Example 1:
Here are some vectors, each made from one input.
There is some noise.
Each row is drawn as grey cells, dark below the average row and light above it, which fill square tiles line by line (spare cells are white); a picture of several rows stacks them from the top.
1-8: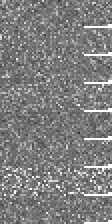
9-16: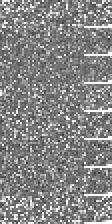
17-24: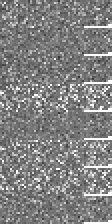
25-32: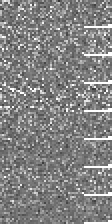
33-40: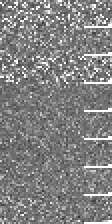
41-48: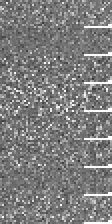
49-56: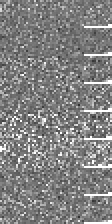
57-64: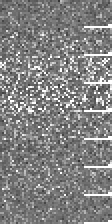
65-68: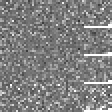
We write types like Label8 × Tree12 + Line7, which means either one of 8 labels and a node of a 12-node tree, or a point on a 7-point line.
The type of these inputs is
Line11.
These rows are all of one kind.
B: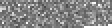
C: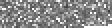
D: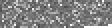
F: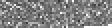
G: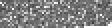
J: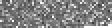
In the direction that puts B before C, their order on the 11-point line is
J, F, B, D, C, G.
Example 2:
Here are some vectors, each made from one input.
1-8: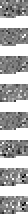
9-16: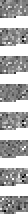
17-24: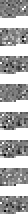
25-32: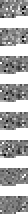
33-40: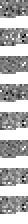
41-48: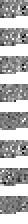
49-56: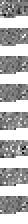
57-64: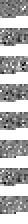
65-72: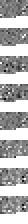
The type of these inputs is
Line7.
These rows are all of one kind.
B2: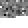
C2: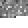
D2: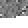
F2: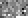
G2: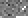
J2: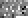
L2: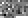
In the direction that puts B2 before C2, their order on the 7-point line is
L2, B2, D2, G2, C2, F2, J2.
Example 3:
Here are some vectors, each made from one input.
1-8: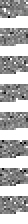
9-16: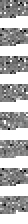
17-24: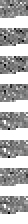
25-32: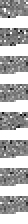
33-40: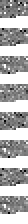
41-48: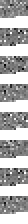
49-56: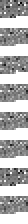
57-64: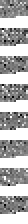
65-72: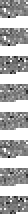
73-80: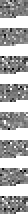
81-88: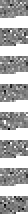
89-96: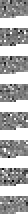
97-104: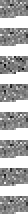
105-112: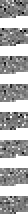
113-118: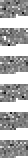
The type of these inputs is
Label10.
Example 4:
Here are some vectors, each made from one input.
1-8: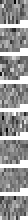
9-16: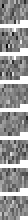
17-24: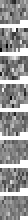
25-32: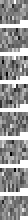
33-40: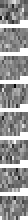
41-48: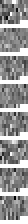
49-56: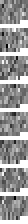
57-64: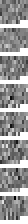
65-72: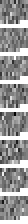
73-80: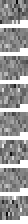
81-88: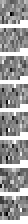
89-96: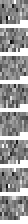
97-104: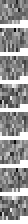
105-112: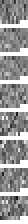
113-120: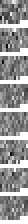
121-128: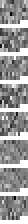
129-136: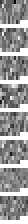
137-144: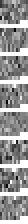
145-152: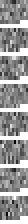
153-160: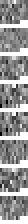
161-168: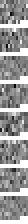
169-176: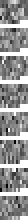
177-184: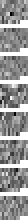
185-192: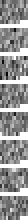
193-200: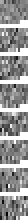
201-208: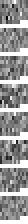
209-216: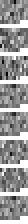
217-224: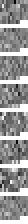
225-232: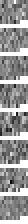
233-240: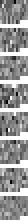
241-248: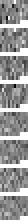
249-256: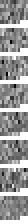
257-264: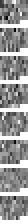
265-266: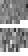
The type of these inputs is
Line9 × Line9.
